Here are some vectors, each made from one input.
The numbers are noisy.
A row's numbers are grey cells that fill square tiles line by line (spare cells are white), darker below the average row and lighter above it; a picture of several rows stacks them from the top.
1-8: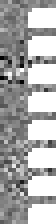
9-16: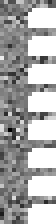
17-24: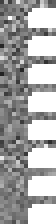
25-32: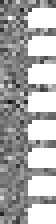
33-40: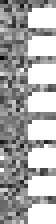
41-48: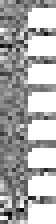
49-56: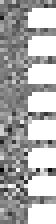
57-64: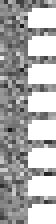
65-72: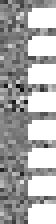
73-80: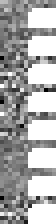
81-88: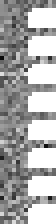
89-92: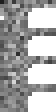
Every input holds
either one of 8 labels, or a point on a 5-point line and a node of a 9-node tree.
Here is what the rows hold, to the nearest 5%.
About 45% of them hold one of 8 labels. The rest hold a point on a 5-point line and a node of a 9-node tree.
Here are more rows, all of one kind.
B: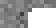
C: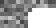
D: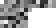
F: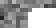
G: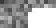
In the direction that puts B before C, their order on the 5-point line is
B, D, G, C, F.
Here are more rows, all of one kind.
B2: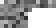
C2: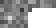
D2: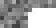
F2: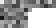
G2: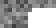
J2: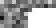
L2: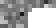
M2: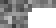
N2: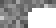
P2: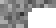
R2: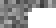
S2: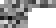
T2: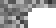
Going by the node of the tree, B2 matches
D2, G2 and T2.
